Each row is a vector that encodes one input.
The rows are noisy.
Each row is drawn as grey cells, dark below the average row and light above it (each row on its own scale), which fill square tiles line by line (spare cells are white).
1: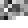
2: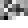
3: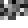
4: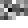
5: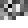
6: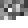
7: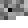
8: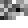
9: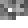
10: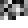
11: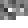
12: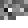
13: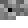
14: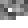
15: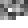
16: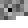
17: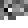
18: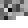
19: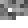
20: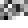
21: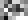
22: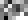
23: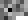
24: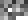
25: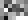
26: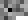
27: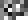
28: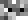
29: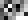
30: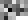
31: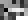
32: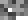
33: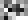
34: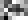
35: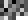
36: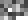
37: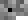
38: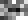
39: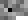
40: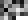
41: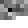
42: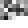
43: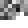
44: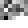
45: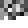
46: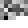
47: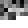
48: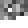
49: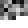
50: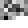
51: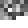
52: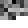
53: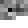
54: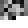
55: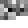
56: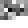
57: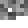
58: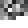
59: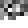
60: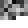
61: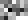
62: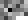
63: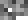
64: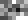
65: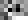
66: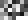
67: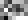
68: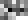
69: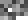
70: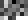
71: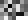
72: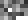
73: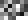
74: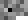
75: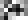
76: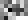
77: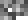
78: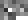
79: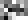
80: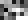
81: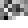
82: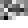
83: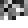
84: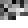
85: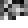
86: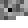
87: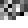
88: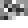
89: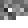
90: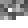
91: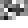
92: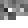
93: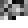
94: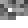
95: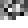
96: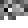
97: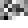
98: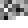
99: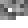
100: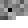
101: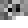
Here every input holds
one of 5 labels and a true/false value.
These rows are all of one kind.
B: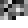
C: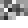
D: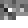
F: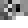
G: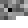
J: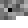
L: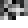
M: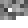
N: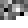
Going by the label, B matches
G, J and L.
